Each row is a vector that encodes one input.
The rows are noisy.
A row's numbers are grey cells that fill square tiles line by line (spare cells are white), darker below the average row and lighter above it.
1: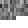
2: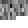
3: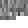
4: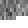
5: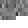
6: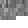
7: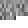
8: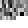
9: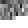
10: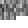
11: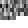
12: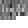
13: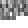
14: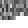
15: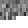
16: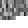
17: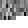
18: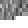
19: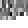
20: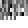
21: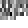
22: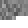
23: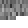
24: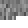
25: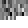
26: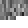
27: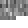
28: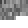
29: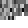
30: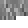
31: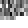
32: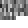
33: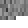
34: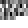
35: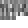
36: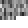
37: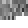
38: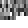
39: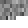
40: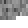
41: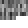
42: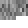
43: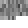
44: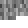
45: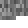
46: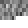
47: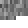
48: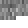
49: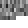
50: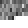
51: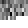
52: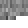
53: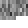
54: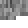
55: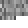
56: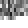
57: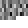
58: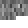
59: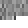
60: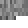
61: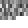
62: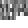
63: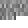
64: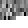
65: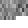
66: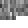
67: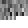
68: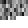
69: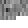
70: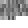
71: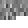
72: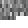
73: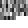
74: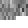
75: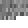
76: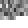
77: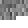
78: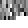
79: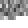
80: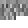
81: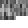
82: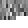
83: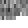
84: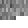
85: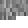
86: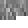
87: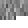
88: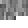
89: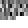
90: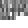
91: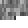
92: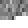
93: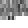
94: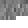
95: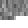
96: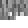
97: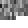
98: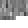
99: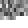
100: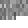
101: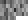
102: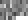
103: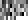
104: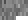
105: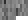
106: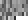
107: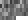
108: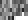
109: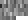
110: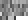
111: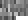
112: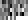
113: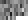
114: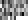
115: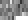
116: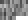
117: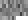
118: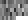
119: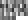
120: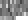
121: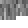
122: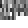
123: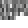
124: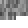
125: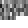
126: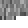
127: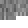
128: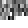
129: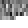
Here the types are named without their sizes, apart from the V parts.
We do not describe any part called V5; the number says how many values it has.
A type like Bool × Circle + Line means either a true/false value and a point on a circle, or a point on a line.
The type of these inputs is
Line × List(V5) + Tree.
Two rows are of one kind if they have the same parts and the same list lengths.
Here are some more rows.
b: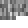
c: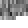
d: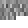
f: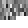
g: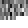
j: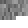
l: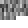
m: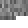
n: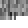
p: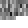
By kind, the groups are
b, l, m
c, p
d, f, n
g, j

